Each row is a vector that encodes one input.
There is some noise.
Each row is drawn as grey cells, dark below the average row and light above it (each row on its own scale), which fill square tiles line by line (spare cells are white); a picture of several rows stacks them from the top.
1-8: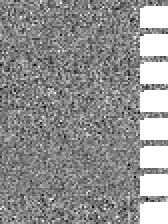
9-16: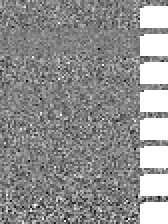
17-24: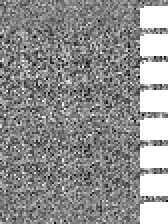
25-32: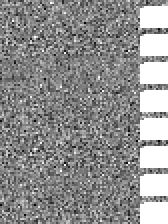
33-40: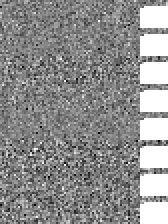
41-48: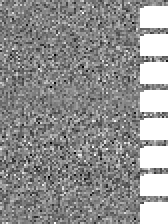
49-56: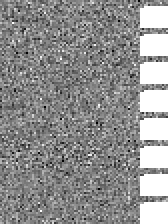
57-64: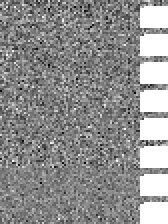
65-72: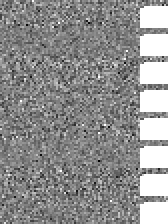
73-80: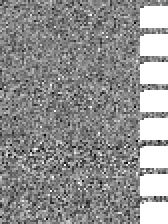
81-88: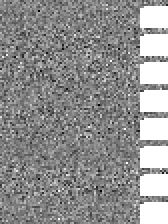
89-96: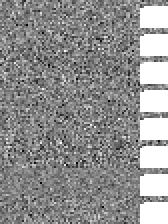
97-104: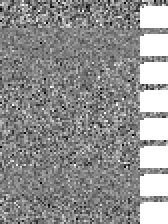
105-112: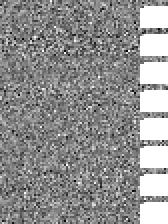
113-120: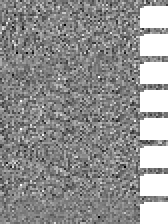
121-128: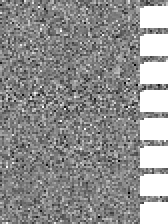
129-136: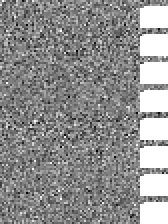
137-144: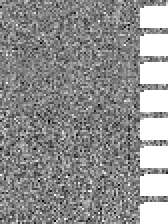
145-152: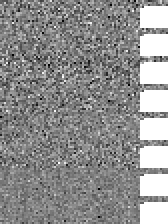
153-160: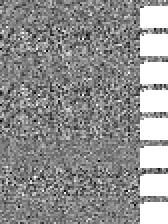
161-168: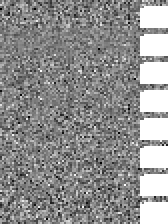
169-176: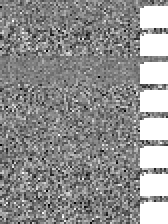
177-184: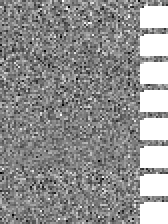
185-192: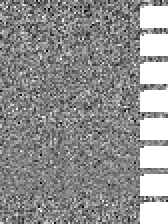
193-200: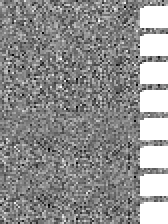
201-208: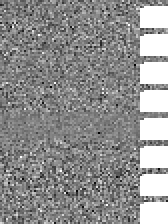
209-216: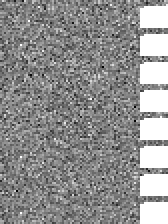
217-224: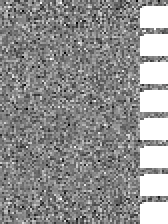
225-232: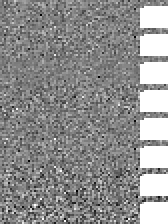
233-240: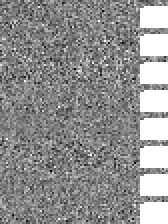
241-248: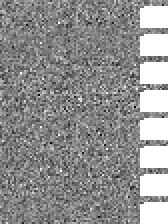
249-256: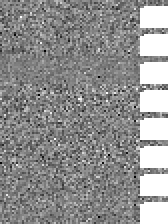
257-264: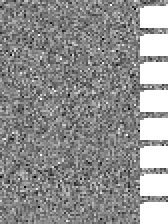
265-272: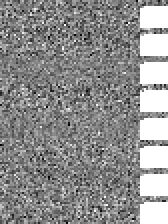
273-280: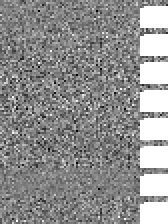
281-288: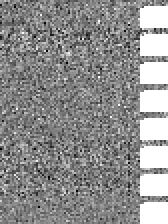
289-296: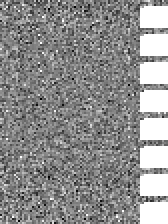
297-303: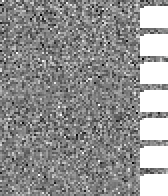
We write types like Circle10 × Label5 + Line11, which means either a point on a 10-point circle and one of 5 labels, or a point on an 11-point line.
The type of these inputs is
Bool × Bool × Bool + Circle8 × Circle8 + Tree12 × Tree12.
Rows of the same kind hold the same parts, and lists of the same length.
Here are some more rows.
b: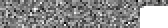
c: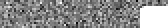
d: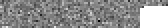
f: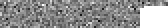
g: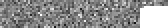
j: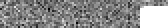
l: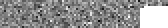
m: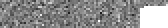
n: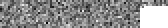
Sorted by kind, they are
b, c, j, n
d, f, l
g, m

